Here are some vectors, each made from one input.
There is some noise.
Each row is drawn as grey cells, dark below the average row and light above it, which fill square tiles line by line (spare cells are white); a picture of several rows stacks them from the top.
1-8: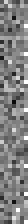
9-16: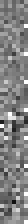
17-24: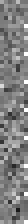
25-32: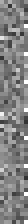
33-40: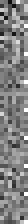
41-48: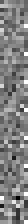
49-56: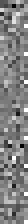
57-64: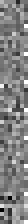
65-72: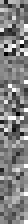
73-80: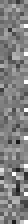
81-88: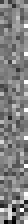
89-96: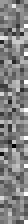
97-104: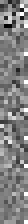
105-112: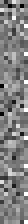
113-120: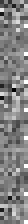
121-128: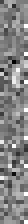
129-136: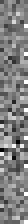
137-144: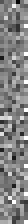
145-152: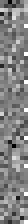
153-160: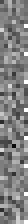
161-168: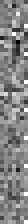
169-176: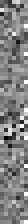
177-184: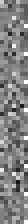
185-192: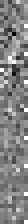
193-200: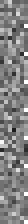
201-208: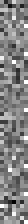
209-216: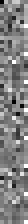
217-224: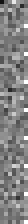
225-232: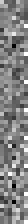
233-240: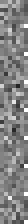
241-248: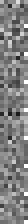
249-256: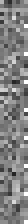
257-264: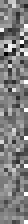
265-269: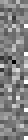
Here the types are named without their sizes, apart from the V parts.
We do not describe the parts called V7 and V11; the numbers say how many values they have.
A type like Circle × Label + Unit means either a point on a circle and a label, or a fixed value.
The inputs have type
Bool × Circle × V7 × V11 + Unit.
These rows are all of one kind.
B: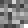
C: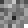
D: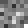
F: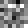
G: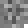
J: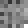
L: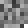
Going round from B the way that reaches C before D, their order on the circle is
B, F, C, L, D, G, J.
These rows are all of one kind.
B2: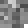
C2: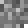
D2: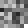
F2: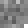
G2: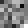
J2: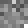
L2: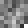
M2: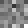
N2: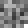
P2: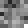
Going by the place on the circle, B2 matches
G2, J2 and L2.
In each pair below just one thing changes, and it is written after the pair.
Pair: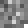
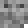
the value of V11
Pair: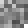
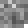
the true/false value
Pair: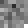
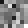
the value of V7
